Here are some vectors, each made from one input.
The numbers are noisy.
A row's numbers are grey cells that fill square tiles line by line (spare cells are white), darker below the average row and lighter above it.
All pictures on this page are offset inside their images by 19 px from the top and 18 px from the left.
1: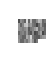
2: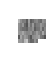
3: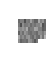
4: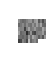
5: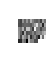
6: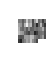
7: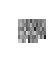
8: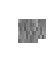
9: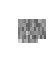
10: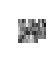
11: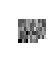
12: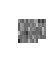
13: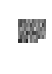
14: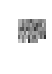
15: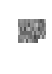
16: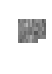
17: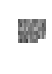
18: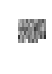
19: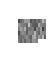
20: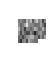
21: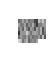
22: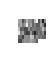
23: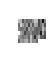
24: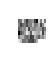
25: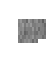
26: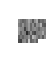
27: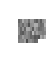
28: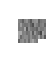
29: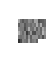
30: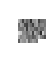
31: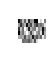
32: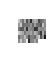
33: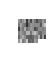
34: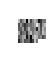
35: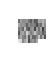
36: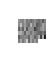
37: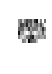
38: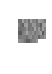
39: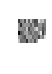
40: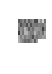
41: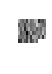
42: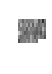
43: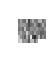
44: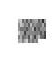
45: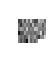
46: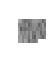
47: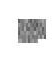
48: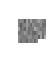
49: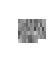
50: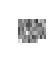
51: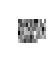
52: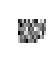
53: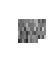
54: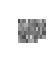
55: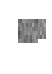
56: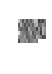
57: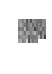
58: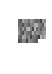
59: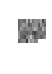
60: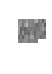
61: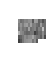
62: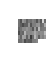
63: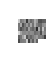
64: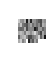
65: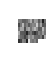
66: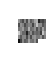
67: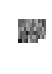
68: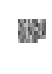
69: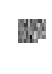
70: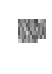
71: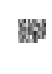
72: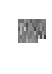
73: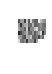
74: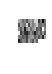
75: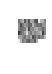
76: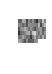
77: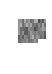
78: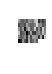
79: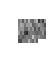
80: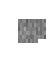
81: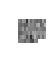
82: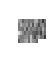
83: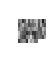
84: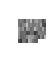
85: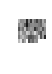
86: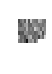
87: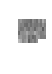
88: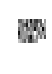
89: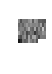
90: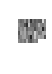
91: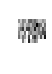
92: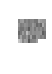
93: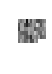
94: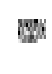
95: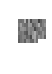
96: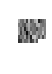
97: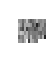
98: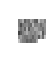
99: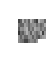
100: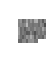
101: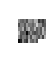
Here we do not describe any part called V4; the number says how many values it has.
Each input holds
a list of up to two items, each a true/false value and a value of V4.
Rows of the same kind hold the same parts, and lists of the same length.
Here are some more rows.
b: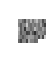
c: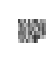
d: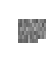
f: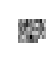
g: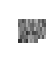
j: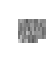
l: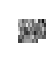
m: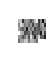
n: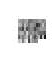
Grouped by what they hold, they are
b, g, m, n
c, f
d, j, l

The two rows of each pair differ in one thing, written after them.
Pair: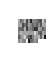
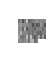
the true/false value in item 2 of the list
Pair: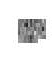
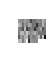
the value of V4 in item 2 of the list
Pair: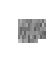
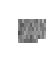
the value of V4 in item 2 of the list
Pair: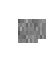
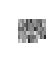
the true/false value in item 1 of the list
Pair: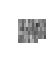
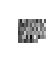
the true/false value in item 1 of the list
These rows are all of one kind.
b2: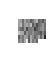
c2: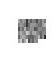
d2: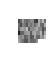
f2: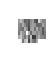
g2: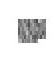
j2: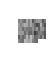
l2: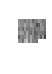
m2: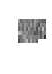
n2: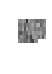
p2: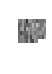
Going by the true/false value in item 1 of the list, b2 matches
d2, f2 and n2.
